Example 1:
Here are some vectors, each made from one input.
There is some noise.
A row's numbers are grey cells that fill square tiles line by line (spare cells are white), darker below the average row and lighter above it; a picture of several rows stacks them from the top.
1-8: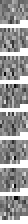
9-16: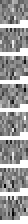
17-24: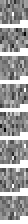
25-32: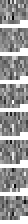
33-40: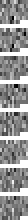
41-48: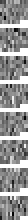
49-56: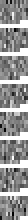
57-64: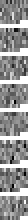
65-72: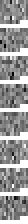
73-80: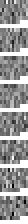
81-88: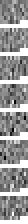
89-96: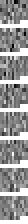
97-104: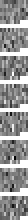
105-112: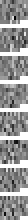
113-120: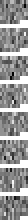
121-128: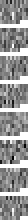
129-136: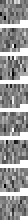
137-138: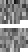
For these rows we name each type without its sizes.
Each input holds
a point on a line, together with either a label, or a point on a line.
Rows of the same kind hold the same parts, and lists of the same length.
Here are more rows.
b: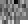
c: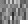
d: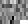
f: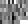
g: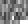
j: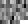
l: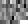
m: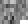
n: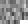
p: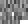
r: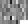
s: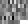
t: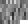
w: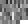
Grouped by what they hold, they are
b, d, j, l, m, p, r, w
c, f, g, n, s, t

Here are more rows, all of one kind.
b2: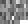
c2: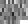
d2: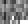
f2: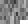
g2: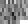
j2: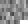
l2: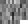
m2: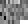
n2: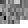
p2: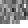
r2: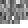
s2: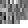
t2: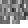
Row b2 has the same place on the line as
j2 and r2.
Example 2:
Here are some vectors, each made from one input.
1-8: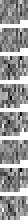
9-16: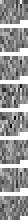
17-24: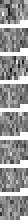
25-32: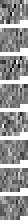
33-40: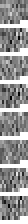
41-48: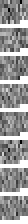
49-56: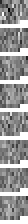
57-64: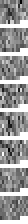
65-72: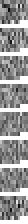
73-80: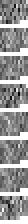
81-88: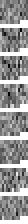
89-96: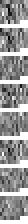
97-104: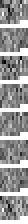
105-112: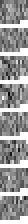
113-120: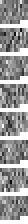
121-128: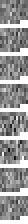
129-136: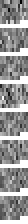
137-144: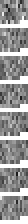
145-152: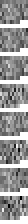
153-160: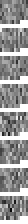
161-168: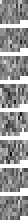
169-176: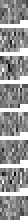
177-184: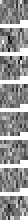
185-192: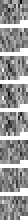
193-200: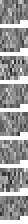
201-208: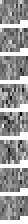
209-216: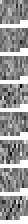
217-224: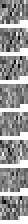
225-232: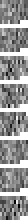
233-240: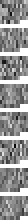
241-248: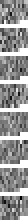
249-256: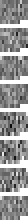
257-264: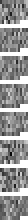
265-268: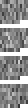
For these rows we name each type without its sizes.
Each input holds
either a point on each of two circles, or a node of a tree.
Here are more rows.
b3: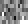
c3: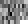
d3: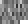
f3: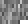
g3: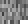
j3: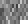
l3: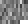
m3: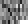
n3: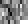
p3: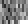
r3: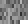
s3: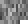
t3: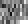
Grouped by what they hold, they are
b3, c3, m3, n3, p3, t3
d3, f3, g3, j3, l3, r3, s3

